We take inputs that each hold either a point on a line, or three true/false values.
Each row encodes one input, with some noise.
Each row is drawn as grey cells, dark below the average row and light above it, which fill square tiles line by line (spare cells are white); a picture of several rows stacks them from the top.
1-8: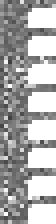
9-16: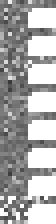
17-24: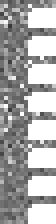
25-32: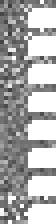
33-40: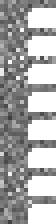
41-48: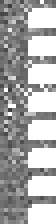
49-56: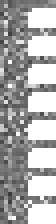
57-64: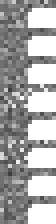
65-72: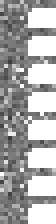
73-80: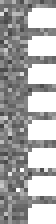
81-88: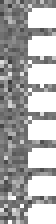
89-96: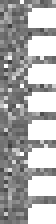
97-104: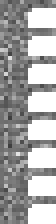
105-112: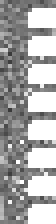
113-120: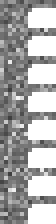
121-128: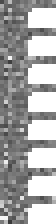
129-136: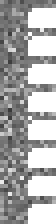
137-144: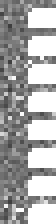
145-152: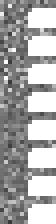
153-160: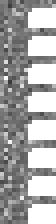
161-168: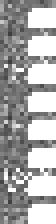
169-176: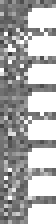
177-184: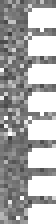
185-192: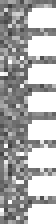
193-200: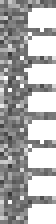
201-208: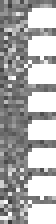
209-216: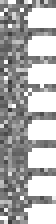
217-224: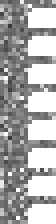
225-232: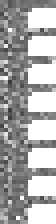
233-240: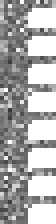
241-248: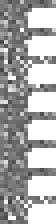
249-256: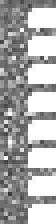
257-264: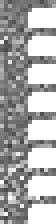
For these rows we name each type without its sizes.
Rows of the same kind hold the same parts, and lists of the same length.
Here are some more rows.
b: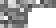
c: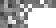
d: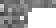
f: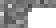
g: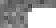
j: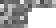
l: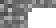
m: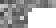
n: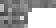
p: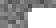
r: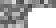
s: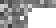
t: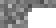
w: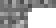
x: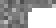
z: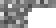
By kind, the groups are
b, c, d, j, l, m, n, s
f, g, p, r, t, w, x, z

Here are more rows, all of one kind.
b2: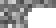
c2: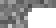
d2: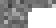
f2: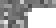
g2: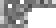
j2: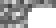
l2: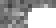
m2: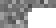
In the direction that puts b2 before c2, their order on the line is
j2, f2, m2, b2, c2, l2, g2, d2.
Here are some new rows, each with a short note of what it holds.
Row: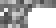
a point on a line
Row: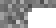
a point on a line
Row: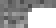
a point on a line
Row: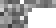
three true/false values
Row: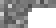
a point on a line
